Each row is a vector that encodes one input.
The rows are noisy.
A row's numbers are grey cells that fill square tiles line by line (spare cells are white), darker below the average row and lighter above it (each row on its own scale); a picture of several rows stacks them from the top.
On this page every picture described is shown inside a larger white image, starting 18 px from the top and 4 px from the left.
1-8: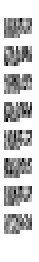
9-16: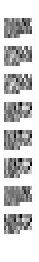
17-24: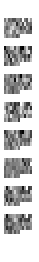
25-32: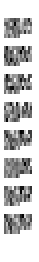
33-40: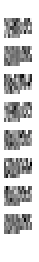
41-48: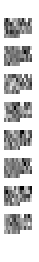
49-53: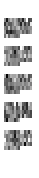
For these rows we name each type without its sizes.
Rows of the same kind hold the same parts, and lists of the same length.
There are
2 kinds of row.
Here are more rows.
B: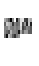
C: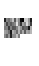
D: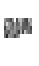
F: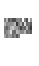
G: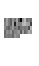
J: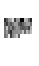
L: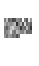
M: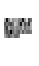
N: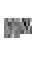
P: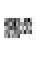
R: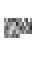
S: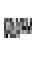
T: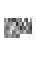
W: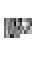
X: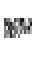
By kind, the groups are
B, C, D, G, J, M, N, P, S, W, X
F, L, R, T

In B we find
a point on a circle and a true/false value.
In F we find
a fixed value.
